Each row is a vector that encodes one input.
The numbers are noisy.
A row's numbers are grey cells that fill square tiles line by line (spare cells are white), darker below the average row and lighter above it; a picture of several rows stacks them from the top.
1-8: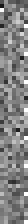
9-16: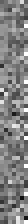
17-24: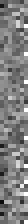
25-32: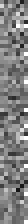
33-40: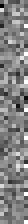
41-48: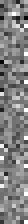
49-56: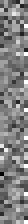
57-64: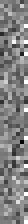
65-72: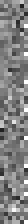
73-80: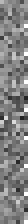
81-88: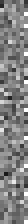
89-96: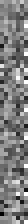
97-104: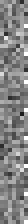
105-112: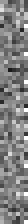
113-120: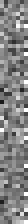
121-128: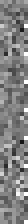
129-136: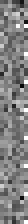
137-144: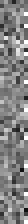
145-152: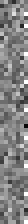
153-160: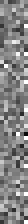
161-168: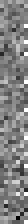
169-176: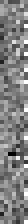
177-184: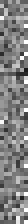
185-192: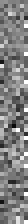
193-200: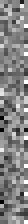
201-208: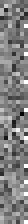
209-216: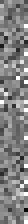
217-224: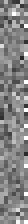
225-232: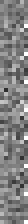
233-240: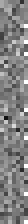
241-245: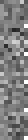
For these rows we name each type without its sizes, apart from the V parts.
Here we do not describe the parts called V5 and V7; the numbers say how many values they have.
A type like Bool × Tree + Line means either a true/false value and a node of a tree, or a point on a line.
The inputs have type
Bool × V7 + (Tree + Unit) × V5.
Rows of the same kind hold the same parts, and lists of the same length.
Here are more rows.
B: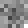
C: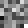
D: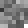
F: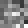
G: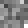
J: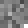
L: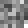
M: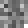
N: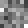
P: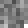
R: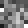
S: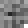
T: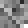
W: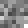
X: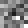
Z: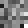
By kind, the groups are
B, D, G, L, M, P, S, W, X
C, F, N, R, Z
J, T

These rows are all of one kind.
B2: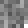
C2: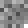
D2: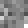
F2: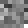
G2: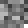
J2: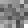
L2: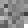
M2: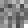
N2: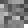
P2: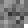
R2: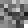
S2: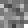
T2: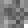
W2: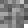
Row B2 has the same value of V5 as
P2, S2 and T2.
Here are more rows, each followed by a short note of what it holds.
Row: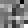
a value of V5
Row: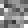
a node of a tree and a value of V5
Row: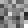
a value of V5
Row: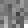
a node of a tree and a value of V5
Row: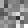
a true/false value and a value of V7
